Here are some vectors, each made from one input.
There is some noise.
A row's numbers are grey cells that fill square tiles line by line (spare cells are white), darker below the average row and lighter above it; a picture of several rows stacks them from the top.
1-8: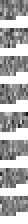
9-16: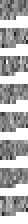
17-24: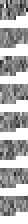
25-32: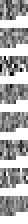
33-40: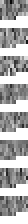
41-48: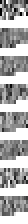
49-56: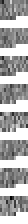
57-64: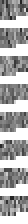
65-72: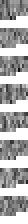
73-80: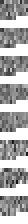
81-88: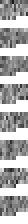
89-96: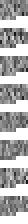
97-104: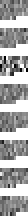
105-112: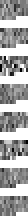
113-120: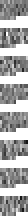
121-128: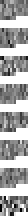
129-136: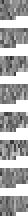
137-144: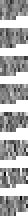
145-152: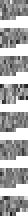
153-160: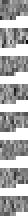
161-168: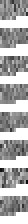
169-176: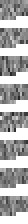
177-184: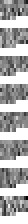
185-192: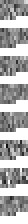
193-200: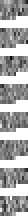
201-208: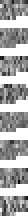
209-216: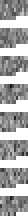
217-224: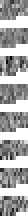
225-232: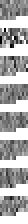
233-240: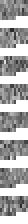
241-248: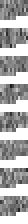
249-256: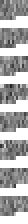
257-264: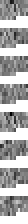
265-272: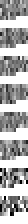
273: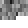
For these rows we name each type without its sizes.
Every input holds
a list of points on a line.
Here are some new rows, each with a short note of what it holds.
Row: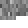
a list of two items
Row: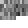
a list of two items
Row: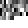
the empty list
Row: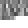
a list of two items
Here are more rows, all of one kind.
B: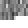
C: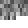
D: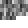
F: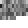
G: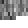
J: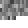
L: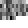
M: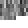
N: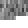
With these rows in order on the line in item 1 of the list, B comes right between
C and D.
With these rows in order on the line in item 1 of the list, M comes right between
F and N.
